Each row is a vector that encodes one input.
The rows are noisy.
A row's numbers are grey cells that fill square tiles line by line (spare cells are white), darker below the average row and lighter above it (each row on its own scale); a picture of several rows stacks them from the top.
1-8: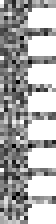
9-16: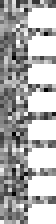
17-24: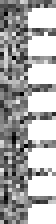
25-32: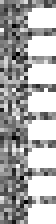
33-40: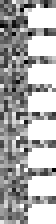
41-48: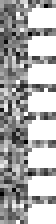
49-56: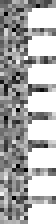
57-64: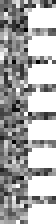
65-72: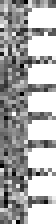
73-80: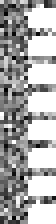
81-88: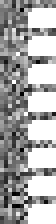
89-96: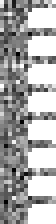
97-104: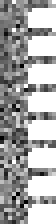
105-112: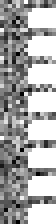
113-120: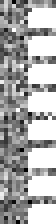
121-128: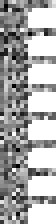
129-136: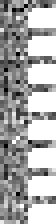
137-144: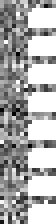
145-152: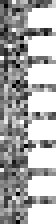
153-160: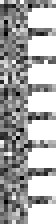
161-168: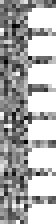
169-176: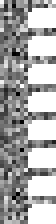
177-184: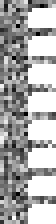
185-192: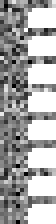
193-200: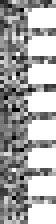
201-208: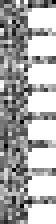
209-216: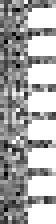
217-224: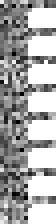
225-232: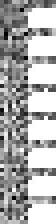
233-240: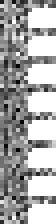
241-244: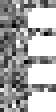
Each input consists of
either a point on an 8-point line, or a list of up to three points on a 6-point circle.
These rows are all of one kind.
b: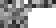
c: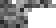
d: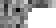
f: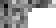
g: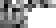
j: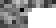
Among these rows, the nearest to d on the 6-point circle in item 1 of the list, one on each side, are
f and g.
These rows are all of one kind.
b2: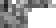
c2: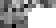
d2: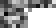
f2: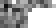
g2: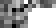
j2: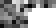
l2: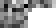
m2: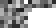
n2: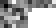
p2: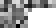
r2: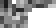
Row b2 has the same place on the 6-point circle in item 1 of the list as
n2 and r2.
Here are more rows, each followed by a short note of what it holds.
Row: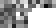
the empty list
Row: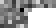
a list of one item
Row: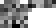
a list of two items
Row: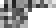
a list of one item
